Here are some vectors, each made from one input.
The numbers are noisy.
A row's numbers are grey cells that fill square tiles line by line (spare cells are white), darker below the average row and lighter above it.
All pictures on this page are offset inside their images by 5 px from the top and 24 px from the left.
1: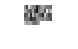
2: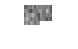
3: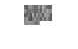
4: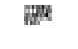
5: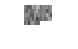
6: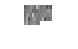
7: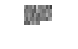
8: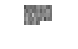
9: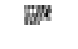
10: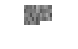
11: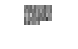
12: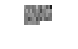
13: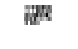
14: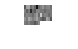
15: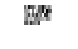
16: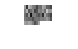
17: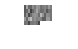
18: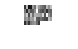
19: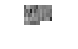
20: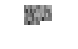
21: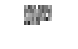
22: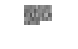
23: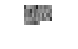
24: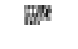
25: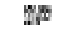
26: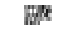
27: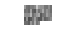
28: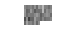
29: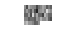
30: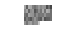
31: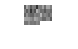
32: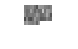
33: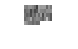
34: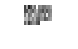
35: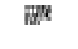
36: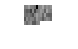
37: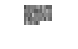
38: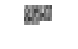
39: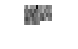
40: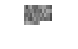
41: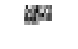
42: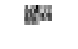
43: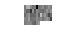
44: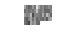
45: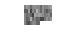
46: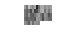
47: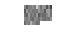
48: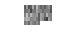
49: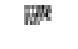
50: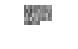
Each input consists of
either a fixed value, or one of 4 labels and a point on each of two 3-point lines.
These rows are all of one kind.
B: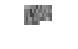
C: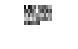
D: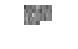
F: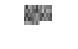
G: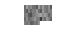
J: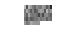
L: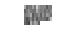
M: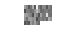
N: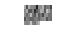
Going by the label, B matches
J, L and M.
